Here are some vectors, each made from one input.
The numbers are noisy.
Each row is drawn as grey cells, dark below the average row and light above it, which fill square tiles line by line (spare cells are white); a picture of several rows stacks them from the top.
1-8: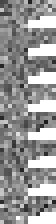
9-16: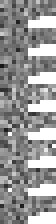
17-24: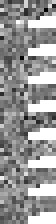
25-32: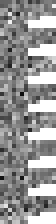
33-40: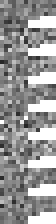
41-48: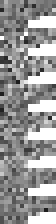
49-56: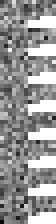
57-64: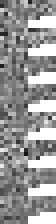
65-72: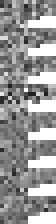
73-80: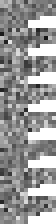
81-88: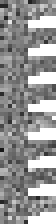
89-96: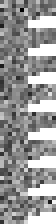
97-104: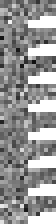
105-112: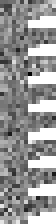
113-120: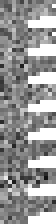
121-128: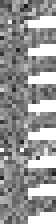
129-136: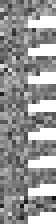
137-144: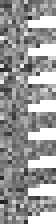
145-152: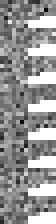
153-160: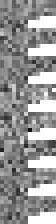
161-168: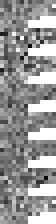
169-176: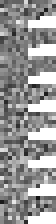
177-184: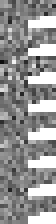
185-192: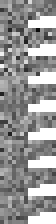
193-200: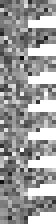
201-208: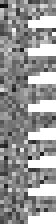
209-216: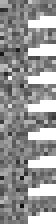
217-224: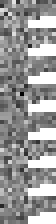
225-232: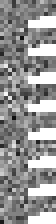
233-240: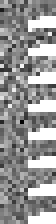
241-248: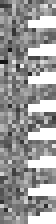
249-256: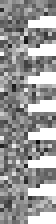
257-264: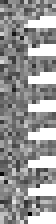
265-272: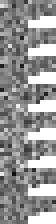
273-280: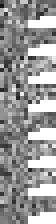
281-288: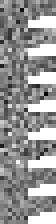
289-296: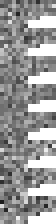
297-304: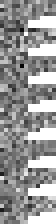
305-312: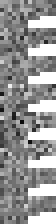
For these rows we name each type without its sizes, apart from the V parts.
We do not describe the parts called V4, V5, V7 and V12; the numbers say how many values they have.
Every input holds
either a point on each of four lines, a value of V4, a value of V5, a value of V7 and a value of V12, or four true/false values.
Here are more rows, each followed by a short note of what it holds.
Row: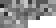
four true/false values
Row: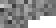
a point on each of four lines, a value of V4, a value of V5, a value of V7 and a value of V12
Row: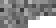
a point on each of four lines, a value of V4, a value of V5, a value of V7 and a value of V12
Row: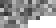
four true/false values
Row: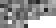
four true/false values
